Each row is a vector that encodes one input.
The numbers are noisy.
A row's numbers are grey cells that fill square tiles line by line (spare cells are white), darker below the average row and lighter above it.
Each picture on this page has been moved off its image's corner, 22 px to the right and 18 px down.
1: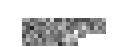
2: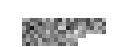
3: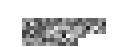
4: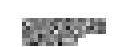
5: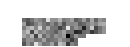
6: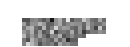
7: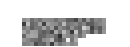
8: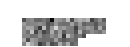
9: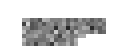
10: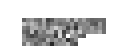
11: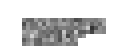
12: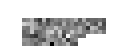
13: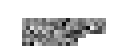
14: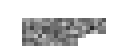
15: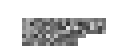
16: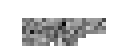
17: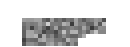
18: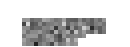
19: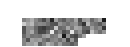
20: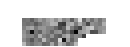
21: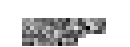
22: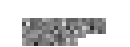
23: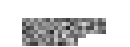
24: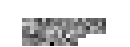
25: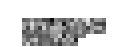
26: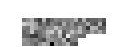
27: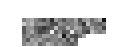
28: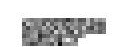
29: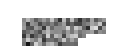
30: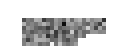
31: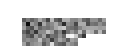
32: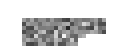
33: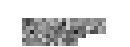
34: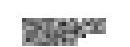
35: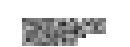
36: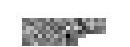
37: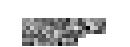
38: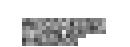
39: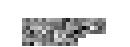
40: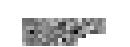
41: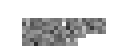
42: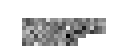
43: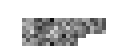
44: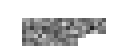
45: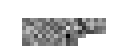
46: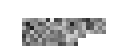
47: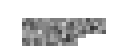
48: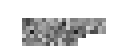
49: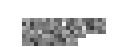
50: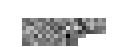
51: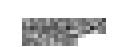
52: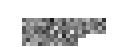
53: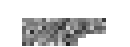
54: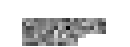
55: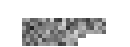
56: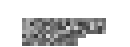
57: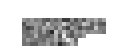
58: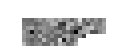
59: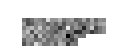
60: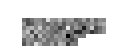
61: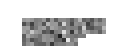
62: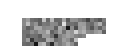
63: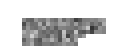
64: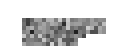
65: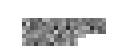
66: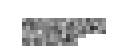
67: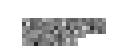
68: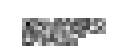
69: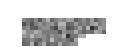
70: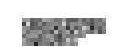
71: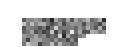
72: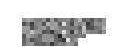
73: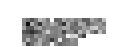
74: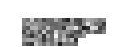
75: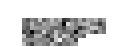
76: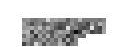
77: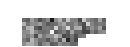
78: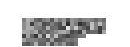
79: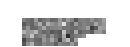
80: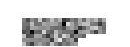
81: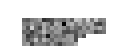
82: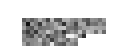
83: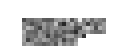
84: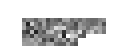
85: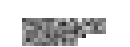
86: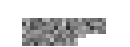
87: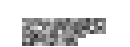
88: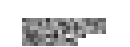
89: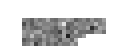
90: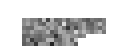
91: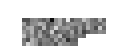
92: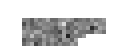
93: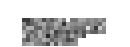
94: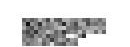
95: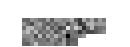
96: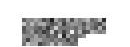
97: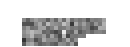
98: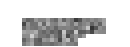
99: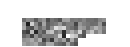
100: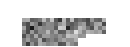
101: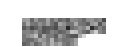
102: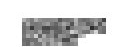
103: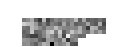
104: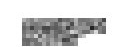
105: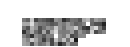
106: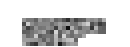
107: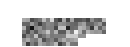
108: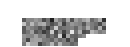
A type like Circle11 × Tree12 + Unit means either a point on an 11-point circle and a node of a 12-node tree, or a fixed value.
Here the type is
(Circle6 + Line3 × Line3) × Tree7.
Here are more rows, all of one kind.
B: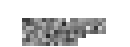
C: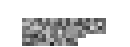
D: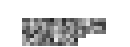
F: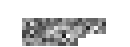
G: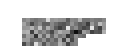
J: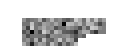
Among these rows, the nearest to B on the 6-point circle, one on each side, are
D and J.
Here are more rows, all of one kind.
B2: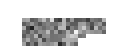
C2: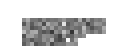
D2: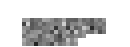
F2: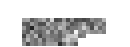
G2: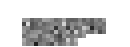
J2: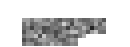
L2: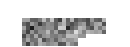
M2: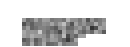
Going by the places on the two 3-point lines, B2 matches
D2 and G2.
